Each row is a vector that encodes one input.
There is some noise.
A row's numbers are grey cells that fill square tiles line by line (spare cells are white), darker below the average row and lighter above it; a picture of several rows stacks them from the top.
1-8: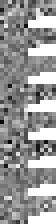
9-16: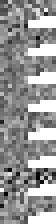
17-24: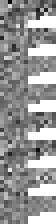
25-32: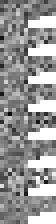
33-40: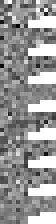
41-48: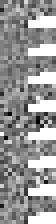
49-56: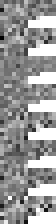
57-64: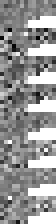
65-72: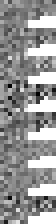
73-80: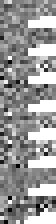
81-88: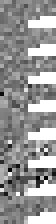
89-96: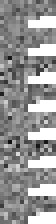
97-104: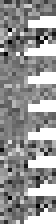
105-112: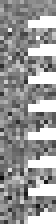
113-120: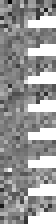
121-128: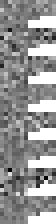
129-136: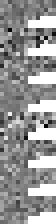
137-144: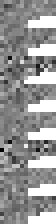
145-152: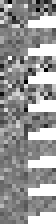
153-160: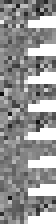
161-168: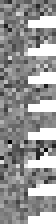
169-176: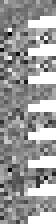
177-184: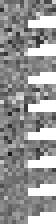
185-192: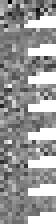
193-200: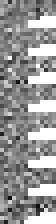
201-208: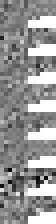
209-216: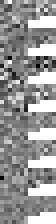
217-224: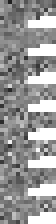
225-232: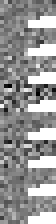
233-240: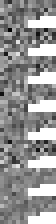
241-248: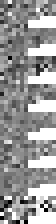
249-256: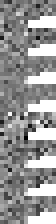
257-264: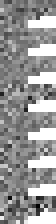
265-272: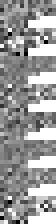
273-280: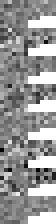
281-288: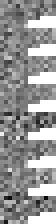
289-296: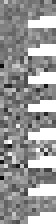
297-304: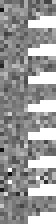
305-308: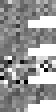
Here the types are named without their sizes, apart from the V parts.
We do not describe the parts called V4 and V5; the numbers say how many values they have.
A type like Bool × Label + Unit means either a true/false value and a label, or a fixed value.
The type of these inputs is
(Bool × Bool × Bool × Bool + Unit) × Line + Label × V4 + V5.
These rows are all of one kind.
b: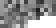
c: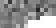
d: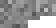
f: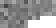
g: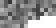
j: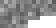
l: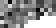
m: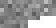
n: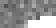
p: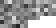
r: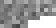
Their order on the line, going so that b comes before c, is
f, g, d, m, n, r, p, b, l, j, c.
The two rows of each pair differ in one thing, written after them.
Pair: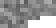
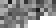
the place on the line
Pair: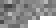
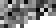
the place on the line
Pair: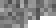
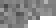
the place on the line
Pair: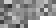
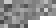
one of the four true/false values
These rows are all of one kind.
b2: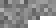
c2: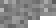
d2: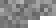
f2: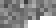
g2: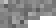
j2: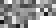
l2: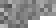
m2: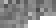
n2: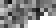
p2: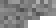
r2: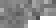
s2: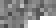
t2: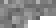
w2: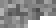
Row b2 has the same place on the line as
d2, f2 and s2.
